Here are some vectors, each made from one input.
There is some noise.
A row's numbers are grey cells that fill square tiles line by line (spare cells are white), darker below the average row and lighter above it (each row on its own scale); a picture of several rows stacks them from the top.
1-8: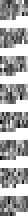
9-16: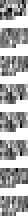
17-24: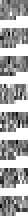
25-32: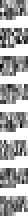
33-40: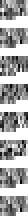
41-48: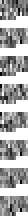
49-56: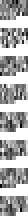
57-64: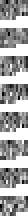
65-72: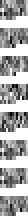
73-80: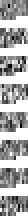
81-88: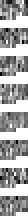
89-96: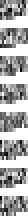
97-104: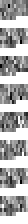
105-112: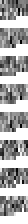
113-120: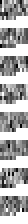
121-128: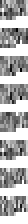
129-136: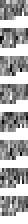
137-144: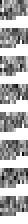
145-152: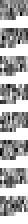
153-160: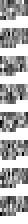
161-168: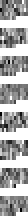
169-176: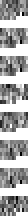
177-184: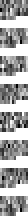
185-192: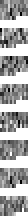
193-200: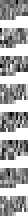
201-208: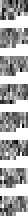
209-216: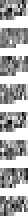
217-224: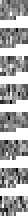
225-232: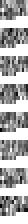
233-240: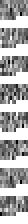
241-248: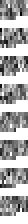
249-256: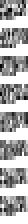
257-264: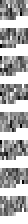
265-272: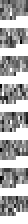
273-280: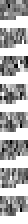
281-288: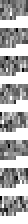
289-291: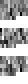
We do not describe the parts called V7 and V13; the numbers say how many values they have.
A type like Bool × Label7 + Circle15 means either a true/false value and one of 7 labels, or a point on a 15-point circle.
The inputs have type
Bool × V7 × V13 + Tree11.
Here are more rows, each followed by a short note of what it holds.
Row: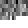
a true/false value, a value of V7 and a value of V13
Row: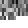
a true/false value, a value of V7 and a value of V13
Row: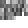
a node of an 11-node tree
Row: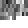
a true/false value, a value of V7 and a value of V13
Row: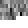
a node of an 11-node tree
